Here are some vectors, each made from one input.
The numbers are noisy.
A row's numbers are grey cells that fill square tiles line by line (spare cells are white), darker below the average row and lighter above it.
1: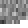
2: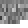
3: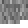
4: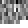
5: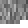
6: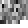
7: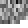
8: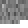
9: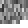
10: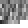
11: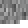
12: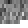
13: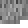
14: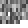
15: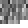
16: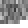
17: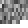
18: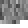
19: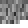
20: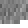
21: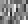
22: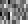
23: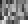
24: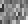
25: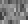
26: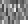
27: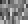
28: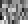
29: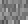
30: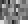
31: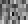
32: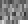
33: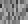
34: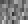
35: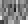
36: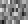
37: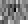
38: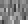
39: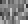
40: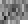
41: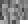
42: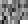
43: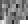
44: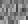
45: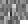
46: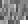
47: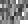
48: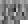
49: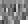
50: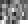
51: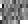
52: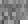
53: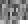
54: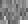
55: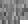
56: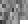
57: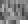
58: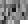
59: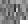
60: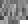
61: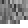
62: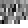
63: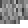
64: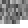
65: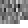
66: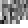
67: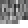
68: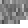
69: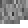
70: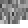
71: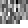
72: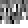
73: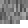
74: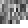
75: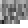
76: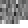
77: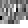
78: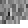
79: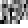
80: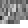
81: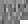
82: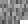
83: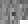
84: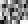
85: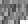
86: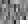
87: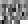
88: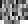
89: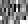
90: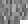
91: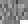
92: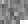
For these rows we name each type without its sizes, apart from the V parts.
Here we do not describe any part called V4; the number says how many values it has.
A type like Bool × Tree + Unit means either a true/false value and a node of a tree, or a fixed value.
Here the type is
(Bool × Bool × Bool + Line) × V4 + Label.
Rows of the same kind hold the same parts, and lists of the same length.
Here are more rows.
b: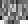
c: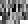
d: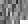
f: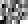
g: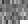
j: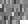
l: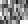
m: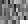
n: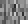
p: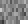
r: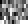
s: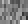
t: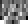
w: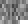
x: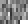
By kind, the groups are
b, g, l, m, n, p, t, x
c, d, f, j, r
s, w

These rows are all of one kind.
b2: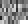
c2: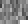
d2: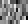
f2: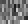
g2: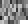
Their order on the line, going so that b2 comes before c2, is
d2, f2, g2, b2, c2.
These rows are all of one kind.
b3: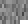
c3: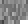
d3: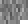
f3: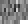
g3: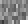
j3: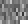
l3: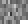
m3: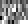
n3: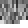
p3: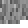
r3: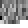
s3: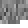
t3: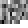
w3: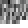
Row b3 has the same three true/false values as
c3, g3, n3 and r3.
